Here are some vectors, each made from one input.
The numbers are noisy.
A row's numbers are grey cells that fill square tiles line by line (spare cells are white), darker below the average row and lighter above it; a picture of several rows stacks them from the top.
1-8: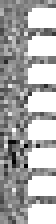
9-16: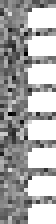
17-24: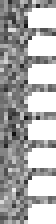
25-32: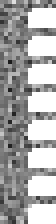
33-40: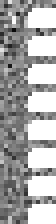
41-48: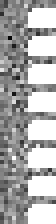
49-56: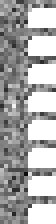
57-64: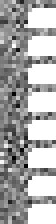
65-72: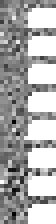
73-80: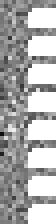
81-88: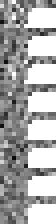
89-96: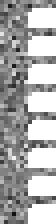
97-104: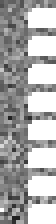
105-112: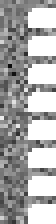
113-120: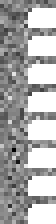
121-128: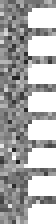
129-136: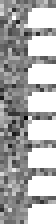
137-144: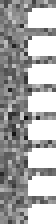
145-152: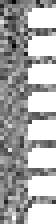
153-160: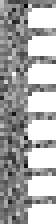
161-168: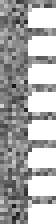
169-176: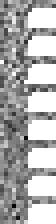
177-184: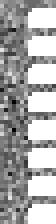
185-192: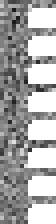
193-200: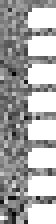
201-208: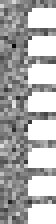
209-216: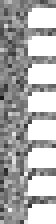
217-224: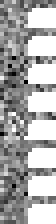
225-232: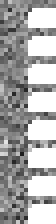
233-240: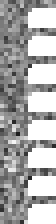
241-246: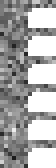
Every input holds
either a point on a 9-point circle and four true/false values, or one of 9 labels, or a point on a 6-point line.
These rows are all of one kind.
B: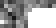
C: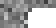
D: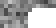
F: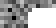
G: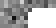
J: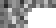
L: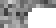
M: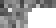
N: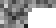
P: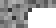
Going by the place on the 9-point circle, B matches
D, L, M and N.
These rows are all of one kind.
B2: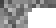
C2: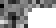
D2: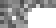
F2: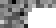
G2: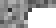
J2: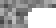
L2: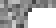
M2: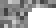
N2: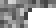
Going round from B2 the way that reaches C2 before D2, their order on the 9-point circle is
B2, C2, N2, G2, L2, F2, J2, D2, M2.
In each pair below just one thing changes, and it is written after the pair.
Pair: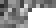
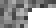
one of the four true/false values
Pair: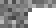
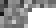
one of the four true/false values
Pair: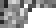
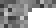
one of the four true/false values
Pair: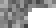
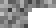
one of the four true/false values
